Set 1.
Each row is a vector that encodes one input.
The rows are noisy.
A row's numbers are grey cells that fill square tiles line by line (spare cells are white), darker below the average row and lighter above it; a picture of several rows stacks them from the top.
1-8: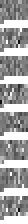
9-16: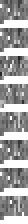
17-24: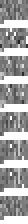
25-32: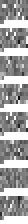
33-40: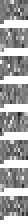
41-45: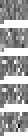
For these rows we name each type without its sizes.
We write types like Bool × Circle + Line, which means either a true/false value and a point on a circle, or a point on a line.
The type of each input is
Label.
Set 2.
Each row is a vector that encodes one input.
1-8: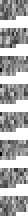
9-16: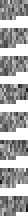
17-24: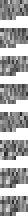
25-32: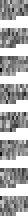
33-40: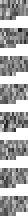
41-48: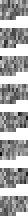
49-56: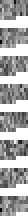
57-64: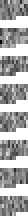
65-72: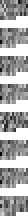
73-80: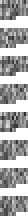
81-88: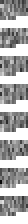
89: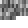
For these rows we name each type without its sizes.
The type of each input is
Label.
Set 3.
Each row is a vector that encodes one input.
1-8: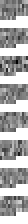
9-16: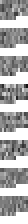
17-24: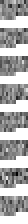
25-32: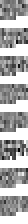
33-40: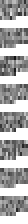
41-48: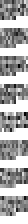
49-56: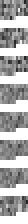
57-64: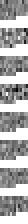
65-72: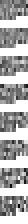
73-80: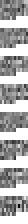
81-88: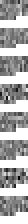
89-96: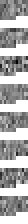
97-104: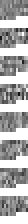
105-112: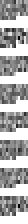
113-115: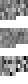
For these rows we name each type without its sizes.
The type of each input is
Circle + Unit.
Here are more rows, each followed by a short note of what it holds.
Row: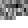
a fixed value
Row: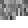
a point on a circle
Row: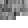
a point on a circle
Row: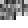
a point on a circle
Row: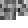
a point on a circle
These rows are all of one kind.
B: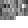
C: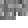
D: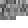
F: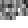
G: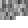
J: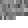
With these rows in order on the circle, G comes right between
C and F.
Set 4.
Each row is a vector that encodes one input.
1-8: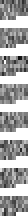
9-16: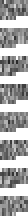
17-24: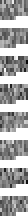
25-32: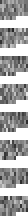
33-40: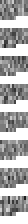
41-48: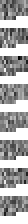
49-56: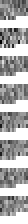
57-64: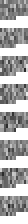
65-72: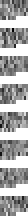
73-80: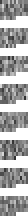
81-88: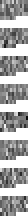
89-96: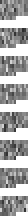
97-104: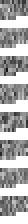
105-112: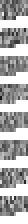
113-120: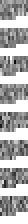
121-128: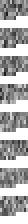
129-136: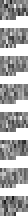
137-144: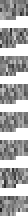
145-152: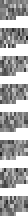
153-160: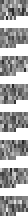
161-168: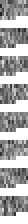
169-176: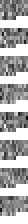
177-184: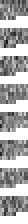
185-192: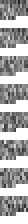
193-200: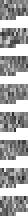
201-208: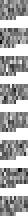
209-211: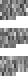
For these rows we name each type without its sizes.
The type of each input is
Label.
